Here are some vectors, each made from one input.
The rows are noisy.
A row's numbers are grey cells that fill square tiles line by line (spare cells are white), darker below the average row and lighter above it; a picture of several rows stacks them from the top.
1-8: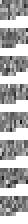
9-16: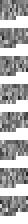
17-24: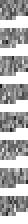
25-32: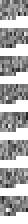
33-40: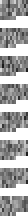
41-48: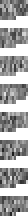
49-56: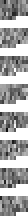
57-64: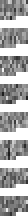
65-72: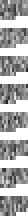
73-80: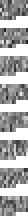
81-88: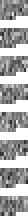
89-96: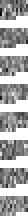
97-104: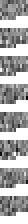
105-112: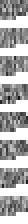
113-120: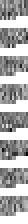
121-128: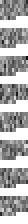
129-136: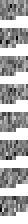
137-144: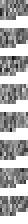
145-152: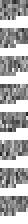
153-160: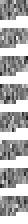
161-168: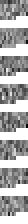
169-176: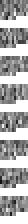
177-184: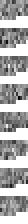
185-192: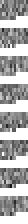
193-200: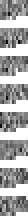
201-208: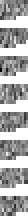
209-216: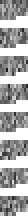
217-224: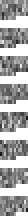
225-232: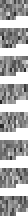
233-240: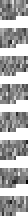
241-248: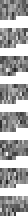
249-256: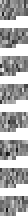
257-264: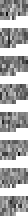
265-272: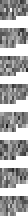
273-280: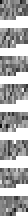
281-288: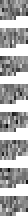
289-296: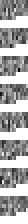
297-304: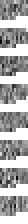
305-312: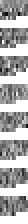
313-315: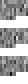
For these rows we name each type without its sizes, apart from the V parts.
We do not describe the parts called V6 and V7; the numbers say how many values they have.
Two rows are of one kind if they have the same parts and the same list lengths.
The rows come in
2 kinds.
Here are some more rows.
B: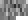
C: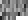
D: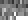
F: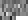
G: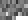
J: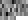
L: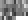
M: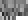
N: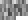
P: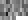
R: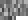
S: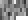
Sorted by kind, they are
B, G, L, M, N, R, S
C, D, F, J, P

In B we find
a point on a line, a value of V6 and a value of V7.
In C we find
a point on a circle, a point on a line and a value of V7.
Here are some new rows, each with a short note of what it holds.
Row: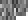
a point on a line, a value of V6 and a value of V7
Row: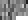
a point on a line, a value of V6 and a value of V7
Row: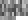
a point on a line, a value of V6 and a value of V7
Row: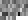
a point on a circle, a point on a line and a value of V7
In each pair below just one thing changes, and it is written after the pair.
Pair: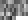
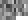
the value of V7
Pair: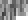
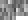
the place on the circle
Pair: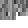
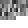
the place on the line
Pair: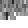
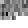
the place on the line
